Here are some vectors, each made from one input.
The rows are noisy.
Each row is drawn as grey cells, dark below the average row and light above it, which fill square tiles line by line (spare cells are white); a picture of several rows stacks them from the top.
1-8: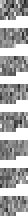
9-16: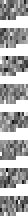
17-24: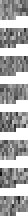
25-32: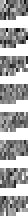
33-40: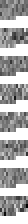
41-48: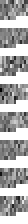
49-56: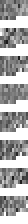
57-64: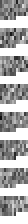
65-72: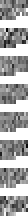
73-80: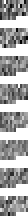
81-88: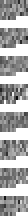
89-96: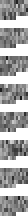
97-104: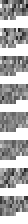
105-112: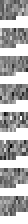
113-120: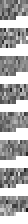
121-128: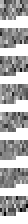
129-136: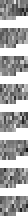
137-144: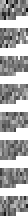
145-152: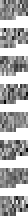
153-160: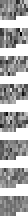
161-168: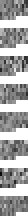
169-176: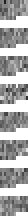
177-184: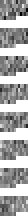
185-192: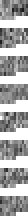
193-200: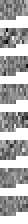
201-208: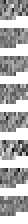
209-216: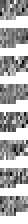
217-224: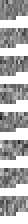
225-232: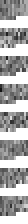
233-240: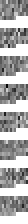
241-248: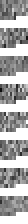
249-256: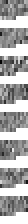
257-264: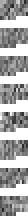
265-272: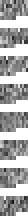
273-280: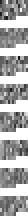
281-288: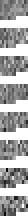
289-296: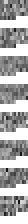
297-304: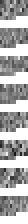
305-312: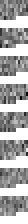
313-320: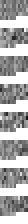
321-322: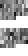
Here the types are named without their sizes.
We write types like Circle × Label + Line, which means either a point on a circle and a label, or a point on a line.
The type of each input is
Bool × Bool × Bool × Bool + List(Line).
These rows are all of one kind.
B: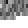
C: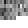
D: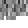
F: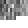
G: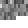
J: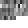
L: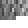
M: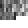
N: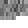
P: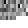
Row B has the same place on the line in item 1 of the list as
C, L and N.
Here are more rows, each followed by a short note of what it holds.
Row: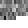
the empty list
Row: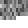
the empty list
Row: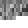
four true/false values
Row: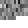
the empty list
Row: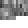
four true/false values
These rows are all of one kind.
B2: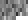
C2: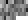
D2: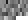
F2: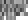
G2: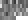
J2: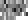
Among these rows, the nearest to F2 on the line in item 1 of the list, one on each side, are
D2 and J2.
